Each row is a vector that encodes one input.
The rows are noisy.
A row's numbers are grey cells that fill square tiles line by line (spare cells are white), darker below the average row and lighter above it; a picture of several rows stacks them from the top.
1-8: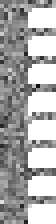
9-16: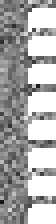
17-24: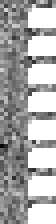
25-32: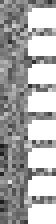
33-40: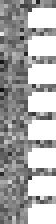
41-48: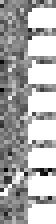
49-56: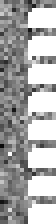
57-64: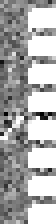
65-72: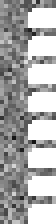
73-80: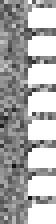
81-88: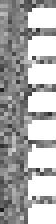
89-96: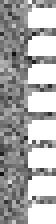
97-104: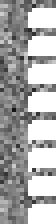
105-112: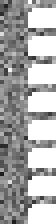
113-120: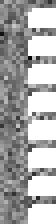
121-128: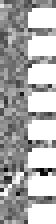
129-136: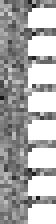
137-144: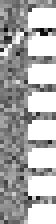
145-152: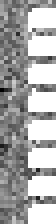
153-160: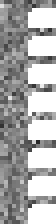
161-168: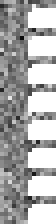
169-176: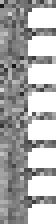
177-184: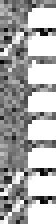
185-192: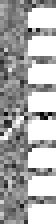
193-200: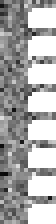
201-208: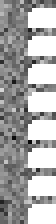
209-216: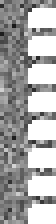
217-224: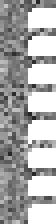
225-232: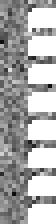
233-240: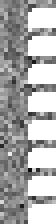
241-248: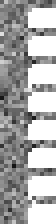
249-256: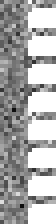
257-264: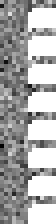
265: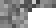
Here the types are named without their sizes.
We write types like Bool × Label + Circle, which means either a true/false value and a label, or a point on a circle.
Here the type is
List(Line).
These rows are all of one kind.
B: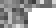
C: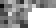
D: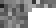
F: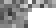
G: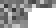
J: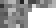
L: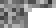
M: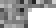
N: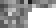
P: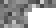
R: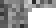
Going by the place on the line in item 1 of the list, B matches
G and L.
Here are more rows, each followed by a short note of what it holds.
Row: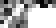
the empty list
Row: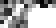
the empty list
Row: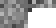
a list of one item
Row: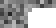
a list of two items
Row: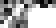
the empty list
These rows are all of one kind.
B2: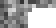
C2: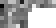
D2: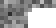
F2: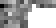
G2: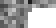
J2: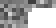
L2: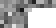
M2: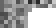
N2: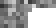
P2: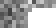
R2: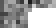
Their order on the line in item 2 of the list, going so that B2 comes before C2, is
F2, L2, N2, J2, G2, P2, M2, B2, R2, D2, C2.
